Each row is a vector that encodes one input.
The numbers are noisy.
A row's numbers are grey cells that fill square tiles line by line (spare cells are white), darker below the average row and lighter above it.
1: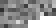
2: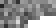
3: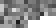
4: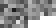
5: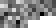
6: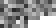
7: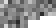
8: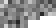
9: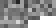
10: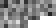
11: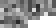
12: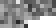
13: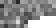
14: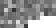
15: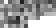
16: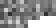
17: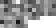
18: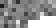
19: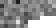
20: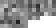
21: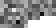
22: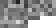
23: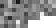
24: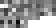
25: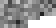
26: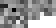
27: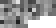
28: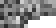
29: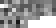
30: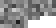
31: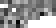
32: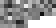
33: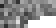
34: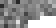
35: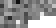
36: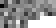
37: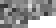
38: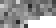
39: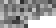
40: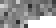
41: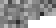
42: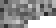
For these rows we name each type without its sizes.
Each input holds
a label and a true/false value.
